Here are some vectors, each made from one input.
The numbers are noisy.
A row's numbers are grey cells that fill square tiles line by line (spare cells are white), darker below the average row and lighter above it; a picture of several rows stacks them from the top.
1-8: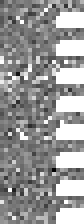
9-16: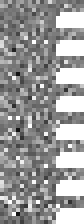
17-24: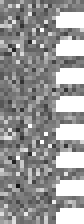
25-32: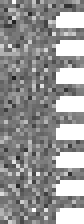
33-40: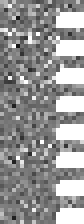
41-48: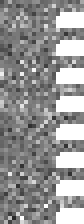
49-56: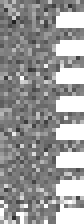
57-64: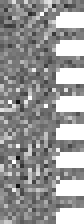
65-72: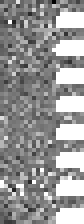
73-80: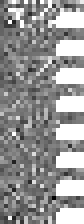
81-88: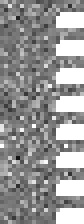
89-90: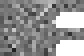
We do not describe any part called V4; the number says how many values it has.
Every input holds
a list of up to two items, each a true/false value and a value of V4.
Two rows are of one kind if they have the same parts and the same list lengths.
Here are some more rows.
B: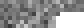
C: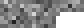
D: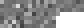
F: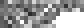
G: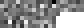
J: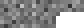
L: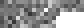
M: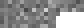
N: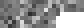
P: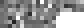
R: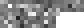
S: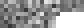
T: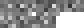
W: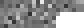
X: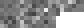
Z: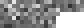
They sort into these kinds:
B, D, F, L, M, N, S, X
C, J, P, R, T, W, Z
G

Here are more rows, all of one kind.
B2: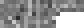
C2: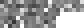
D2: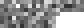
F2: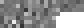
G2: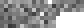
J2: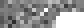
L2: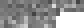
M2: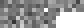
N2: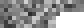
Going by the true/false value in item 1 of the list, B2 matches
F2, L2 and N2.
